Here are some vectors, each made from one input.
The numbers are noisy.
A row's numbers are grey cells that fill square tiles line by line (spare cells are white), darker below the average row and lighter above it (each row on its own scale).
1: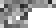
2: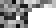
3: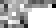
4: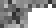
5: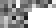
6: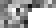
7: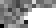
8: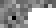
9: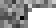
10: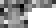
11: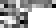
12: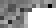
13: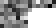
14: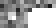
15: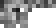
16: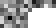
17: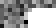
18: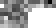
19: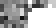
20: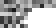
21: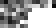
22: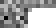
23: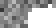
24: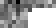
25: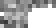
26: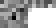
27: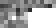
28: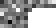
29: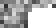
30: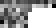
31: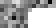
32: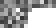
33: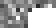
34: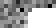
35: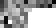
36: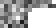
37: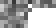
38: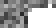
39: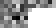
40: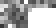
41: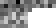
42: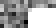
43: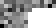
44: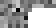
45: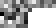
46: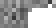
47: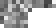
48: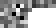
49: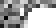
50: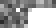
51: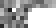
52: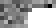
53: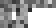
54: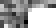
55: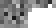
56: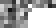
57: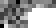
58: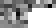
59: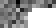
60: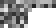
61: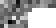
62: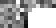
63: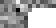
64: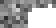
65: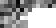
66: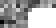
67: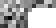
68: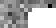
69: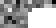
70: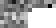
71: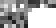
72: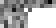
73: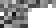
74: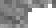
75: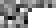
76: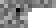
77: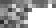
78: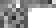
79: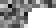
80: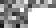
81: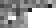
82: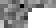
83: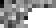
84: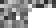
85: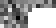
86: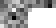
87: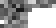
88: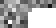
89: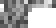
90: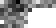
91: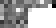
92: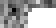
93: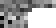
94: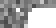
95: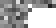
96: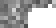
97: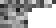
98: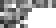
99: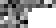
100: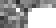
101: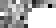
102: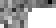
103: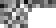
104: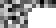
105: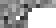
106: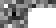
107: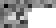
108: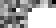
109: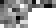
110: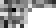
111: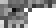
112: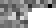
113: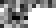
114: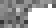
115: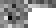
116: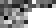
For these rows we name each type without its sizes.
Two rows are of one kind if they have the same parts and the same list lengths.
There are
2 kinds of row.
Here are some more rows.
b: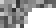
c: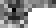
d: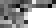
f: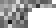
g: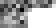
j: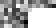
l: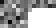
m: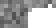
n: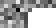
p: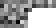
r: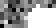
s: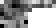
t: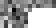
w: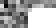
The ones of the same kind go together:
b, c, f, j, l, m, n, p, t, w
d, g, r, s

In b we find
two labels and four true/false values.
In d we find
two labels.
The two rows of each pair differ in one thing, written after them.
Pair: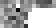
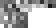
one of the two labels
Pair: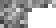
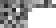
one of the four true/false values
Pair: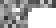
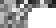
one of the four true/false values
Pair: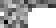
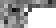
one of the two labels
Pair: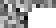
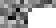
one of the two labels
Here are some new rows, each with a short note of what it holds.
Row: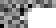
two labels
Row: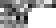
two labels and four true/false values
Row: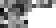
two labels
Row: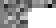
two labels
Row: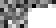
two labels and four true/false values
